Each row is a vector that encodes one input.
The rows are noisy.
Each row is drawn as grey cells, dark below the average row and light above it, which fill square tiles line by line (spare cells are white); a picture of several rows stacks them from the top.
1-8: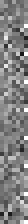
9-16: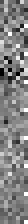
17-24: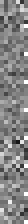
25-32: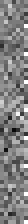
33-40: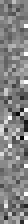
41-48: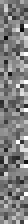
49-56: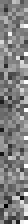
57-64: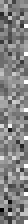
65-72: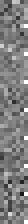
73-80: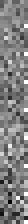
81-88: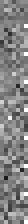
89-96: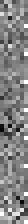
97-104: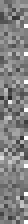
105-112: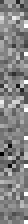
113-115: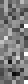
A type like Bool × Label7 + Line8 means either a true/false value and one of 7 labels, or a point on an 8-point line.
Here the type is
(Line4 + Line7) × Tree8.
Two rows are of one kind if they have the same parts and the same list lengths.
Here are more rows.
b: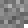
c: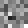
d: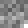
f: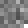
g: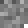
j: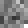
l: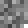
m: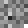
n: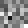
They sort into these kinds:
b, c, f, g, j, m, n
d, l

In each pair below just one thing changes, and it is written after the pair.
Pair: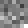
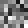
the place on the 7-point line
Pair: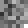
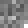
the place on the 7-point line
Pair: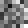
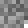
the node of the tree
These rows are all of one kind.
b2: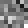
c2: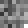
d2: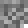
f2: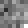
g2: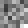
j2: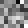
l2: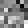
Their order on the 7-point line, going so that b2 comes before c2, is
b2, c2, f2, l2, d2, g2, j2.
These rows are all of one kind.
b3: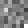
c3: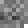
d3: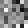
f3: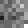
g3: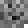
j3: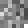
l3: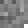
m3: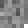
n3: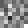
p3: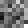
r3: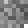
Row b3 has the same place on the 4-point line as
j3, l3 and m3.
